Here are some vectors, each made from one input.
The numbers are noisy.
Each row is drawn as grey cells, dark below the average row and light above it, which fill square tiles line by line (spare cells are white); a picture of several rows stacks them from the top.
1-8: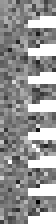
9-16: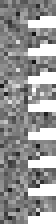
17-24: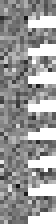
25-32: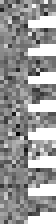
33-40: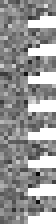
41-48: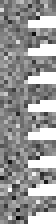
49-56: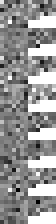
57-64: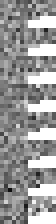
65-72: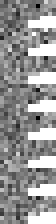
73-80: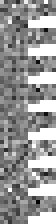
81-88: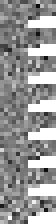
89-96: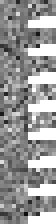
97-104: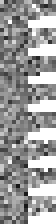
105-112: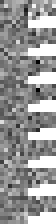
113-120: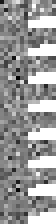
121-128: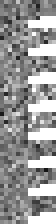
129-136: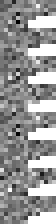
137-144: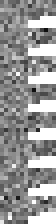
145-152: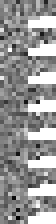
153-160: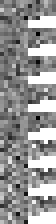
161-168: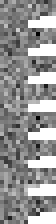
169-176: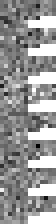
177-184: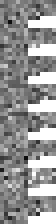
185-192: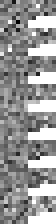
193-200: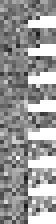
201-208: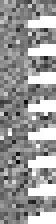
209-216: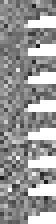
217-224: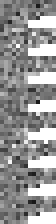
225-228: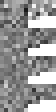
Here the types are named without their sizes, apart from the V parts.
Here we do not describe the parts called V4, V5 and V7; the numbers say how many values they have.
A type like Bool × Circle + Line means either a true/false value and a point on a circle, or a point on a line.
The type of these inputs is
Bool × V7 + Line × (Line + V5) + V4.
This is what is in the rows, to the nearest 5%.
About 75% of them hold a point on a line, together with either a point on a line, or a value of V5. About 15% of them hold a true/false value and a value of V7. The rest hold a value of V4.
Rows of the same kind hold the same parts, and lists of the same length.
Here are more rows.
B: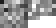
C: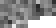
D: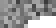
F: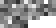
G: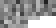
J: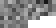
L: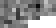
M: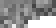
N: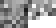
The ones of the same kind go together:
B, N
C, D, G, M
F
J, L

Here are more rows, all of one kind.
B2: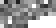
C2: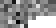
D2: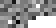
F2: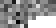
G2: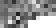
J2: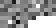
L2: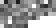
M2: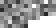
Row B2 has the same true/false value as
L2 and M2.
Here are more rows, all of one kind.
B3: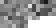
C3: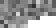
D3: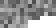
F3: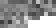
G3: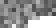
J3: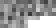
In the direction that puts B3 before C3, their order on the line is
J3, B3, G3, C3, D3, F3.
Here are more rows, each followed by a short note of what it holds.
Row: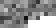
a point on each of two lines
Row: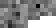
a point on each of two lines
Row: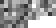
a value of V4
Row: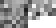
a value of V4
